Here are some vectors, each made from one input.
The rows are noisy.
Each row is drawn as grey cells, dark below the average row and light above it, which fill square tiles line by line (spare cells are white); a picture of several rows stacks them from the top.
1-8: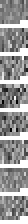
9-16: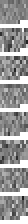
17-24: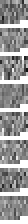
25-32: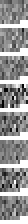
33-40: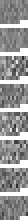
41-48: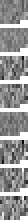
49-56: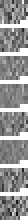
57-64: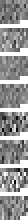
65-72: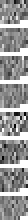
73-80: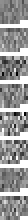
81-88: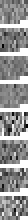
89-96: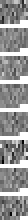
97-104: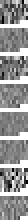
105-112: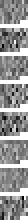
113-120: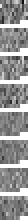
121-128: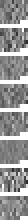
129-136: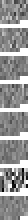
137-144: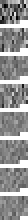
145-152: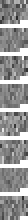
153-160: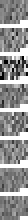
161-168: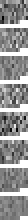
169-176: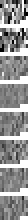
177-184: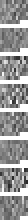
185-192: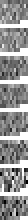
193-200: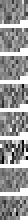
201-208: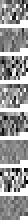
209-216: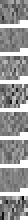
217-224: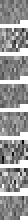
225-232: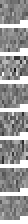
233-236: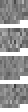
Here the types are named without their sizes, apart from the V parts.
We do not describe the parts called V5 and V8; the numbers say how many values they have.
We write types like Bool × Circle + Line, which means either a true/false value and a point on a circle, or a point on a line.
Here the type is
Bool × Label × (Tree + V5) + V8.
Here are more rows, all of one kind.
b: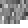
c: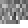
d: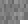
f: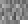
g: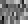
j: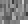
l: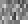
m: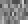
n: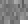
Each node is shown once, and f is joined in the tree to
b and d.
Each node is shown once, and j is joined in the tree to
c.
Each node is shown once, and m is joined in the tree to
c.
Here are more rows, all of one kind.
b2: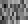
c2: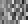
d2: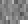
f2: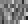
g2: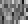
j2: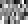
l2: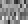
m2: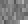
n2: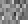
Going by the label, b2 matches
c2 and j2.
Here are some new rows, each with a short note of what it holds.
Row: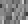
a label, a node of a tree and a true/false value
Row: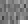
a label, a node of a tree and a true/false value
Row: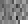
a value of V8
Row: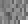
a label, a node of a tree and a true/false value
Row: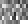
a label, a node of a tree and a true/false value
